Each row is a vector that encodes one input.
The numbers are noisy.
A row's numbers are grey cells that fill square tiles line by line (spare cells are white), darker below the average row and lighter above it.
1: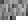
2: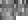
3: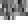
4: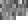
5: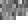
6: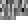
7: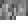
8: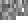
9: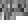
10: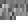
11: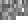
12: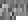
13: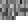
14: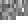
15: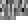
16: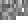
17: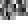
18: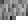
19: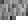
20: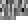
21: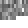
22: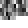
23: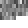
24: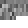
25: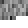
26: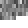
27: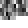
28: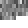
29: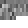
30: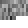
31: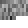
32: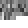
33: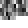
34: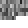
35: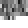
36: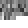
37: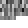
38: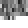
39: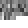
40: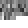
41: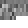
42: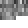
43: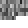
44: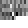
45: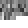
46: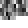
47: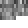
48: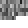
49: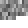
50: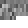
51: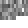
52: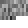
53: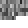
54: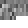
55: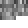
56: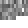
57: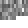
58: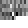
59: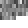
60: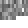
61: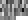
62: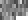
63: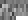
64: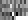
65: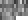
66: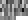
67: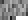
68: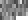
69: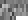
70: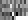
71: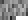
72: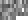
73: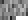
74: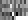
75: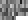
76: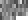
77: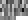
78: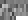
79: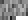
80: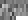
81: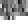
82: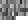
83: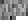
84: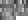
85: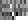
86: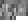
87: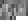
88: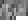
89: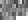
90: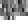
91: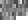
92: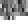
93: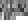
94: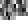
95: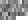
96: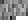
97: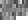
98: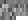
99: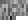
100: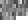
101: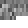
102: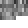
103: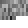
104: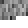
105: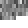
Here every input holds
either a point on a 6-point line, or three true/false values.
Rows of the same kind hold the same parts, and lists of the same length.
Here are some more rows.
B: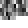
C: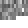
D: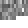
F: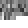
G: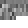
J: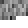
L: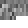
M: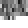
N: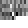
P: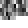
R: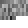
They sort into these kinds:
B, F, M, N, P
C, D, G, J, L, R

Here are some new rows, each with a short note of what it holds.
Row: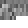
three true/false values
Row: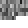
a point on a 6-point line
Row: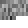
three true/false values
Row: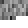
three true/false values
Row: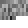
three true/false values
